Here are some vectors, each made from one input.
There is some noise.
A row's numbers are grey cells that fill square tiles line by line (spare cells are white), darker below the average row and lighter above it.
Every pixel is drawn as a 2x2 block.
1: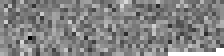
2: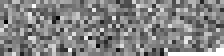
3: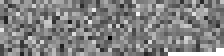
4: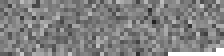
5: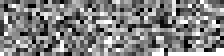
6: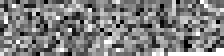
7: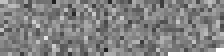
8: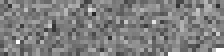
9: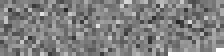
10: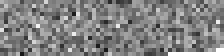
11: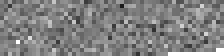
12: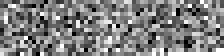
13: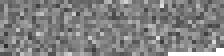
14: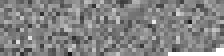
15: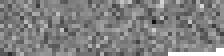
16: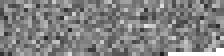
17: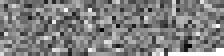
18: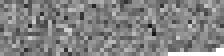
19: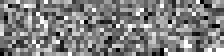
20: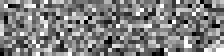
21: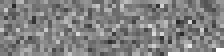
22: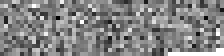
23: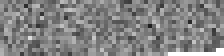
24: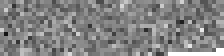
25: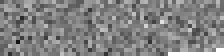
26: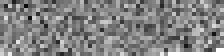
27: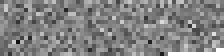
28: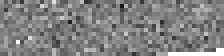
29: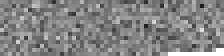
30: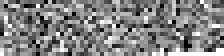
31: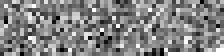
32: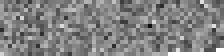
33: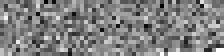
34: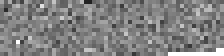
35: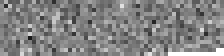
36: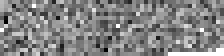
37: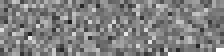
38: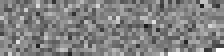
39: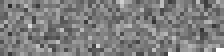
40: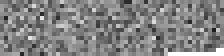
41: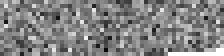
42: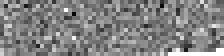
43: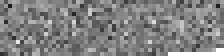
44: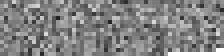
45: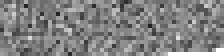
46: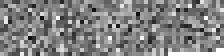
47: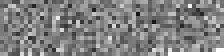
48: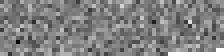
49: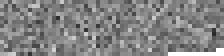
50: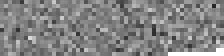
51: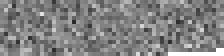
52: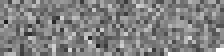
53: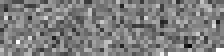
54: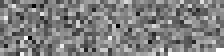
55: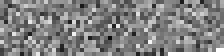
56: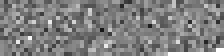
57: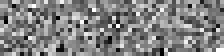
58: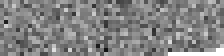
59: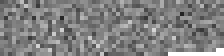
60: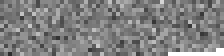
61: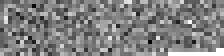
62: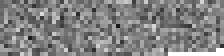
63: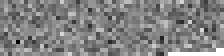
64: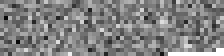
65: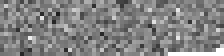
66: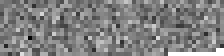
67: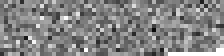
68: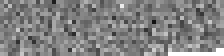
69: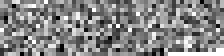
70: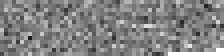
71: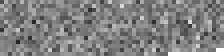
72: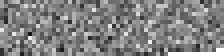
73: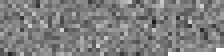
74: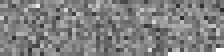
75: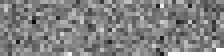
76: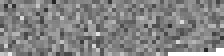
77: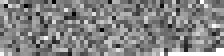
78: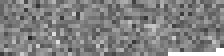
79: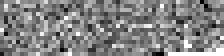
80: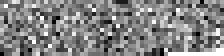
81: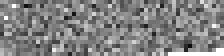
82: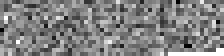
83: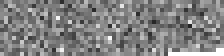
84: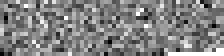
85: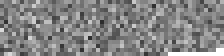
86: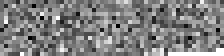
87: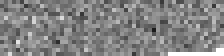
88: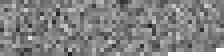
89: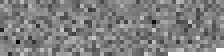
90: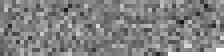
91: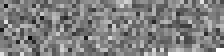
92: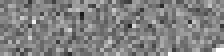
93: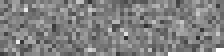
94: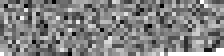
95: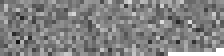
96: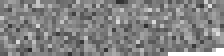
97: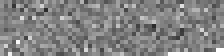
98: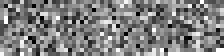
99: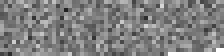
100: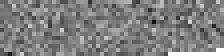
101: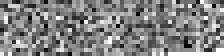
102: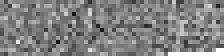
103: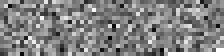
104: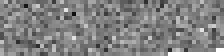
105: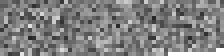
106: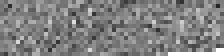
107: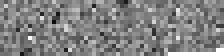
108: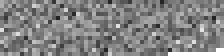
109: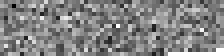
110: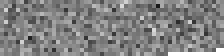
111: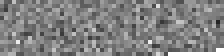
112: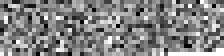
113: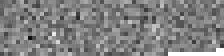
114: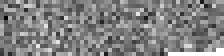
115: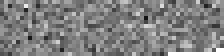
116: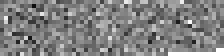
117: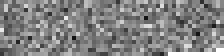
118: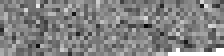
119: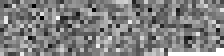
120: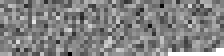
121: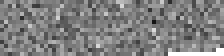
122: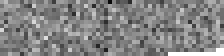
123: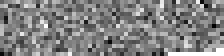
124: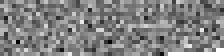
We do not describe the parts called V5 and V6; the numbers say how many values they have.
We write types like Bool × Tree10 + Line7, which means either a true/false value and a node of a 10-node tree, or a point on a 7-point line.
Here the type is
(Bool × Bool × Bool + V6) × (Line4 + V5).
